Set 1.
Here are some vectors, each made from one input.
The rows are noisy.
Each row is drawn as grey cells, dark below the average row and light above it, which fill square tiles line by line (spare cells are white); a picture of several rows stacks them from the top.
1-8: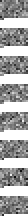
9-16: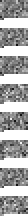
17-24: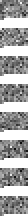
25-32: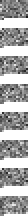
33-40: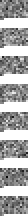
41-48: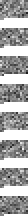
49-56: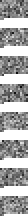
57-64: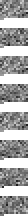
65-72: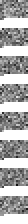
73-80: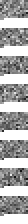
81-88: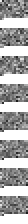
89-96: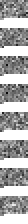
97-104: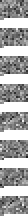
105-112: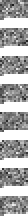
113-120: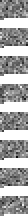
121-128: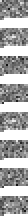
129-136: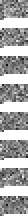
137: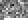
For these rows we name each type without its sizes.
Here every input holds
either a point on a circle, or a point on a line.
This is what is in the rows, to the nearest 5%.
About 45% of them hold a point on a circle. The rest hold a point on a line.
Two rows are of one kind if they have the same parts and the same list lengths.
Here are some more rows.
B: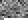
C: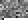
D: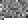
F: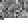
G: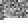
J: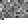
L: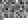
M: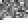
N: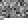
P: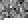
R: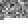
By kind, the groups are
B, C, D, F, J, L, N, P
G, M, R

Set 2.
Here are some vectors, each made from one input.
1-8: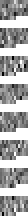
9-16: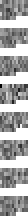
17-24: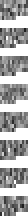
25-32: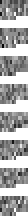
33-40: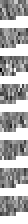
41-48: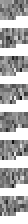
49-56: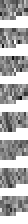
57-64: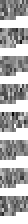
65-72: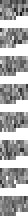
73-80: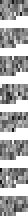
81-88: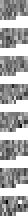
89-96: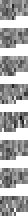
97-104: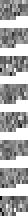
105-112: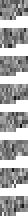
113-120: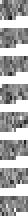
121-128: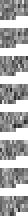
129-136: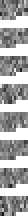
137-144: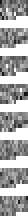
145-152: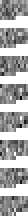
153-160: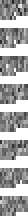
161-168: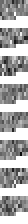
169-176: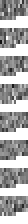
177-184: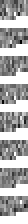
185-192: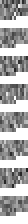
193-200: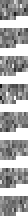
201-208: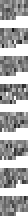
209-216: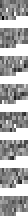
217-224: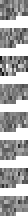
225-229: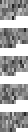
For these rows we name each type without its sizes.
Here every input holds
a list of points on a circle.
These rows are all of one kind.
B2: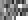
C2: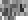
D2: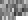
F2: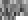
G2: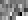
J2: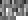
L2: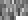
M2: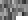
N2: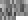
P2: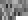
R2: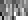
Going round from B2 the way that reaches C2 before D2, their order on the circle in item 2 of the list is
B2, J2, M2, P2, G2, L2, R2, F2, C2, D2, N2.
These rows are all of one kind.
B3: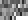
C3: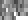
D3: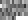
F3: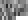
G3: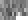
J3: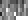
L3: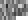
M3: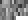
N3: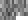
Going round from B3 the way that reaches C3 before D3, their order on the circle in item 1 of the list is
B3, J3, C3, M3, G3, N3, D3, F3, L3.
